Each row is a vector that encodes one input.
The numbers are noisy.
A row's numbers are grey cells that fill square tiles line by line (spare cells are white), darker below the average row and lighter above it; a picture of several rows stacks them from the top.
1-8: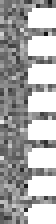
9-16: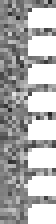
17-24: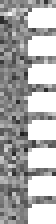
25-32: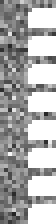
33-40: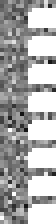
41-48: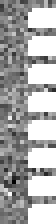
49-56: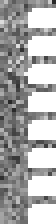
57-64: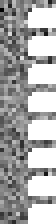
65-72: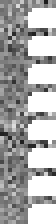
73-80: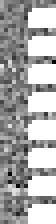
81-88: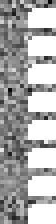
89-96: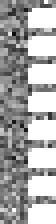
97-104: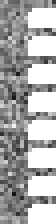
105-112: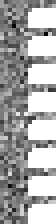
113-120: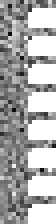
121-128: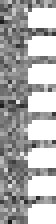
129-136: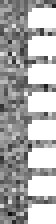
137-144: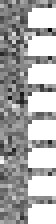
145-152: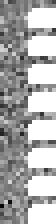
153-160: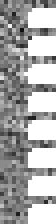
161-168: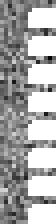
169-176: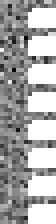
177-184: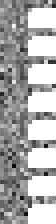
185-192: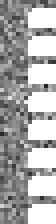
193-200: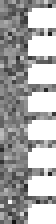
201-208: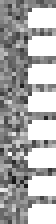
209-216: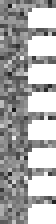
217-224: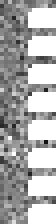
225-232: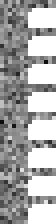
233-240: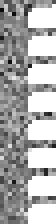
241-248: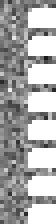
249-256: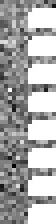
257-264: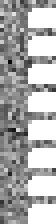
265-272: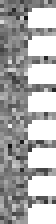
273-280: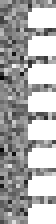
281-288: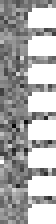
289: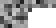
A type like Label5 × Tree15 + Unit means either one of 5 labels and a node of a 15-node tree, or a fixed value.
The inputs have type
(Label5 + Line7) × List3(Line4).
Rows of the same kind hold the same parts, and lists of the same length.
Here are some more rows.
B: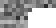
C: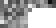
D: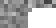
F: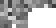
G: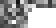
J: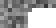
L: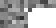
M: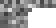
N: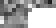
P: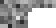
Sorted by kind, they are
B
C, D
F
G
J
L
M, P
N

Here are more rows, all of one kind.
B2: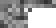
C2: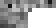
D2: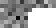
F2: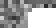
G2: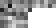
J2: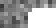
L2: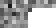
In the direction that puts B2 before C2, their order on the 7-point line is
B2, F2, D2, L2, C2, J2, G2.
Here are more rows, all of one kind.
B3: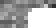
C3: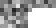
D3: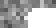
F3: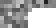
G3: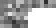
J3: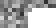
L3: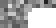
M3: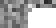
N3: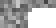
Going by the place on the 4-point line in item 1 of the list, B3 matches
D3 and L3.
